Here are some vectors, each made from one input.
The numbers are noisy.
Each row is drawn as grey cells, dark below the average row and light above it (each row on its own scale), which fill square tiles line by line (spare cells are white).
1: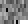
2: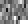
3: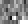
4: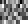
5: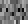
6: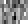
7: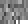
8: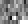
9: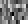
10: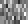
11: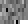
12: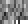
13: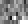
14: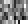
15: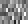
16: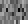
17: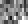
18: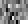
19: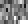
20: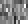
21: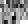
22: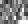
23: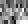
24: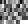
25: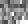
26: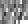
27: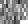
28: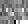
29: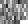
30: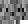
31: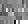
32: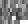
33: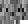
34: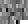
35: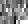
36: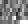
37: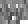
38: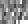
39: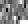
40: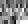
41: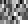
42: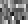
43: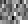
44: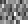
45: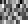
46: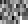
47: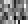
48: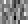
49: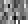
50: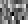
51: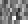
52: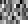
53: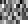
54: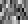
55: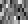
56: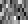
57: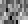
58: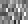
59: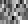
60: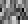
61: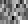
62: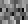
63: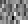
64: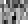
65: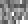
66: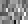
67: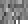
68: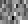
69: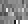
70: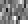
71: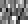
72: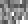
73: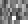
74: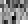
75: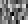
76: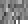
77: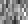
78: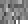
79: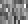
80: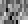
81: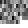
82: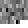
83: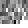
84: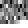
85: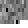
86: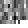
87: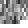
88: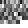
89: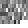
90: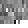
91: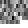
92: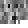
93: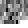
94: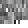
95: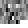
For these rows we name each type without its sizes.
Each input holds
either a node of a tree, or four true/false values.
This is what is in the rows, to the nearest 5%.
About 15% of them hold a node of a tree. The rest hold four true/false values.
